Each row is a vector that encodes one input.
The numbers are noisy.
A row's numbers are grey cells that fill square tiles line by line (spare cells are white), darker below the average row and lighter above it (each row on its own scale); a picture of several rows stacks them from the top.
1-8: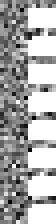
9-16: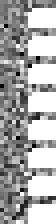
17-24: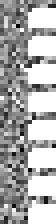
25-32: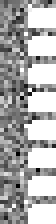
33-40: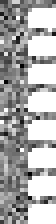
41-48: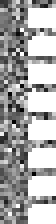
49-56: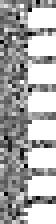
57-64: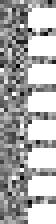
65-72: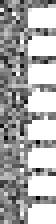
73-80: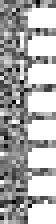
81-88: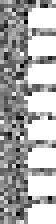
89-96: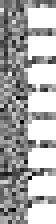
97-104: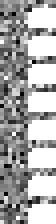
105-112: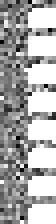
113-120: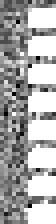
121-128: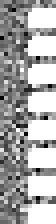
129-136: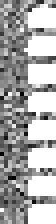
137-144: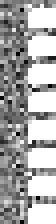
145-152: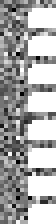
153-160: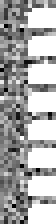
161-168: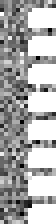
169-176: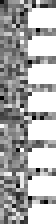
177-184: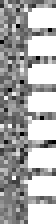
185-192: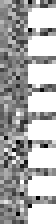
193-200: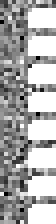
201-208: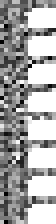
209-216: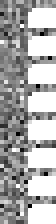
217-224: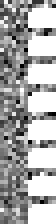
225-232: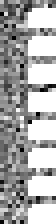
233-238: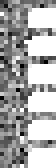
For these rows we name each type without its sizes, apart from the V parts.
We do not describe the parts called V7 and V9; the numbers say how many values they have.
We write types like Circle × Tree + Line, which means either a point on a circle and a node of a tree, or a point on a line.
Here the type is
((Bool × Bool × Bool + Circle) × V9 + V7) × Line.
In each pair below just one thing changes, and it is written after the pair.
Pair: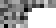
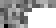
one of the three true/false values
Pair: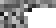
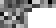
the place on the line
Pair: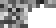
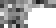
one of the three true/false values
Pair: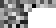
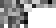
the place on the line
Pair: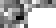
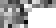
one of the three true/false values
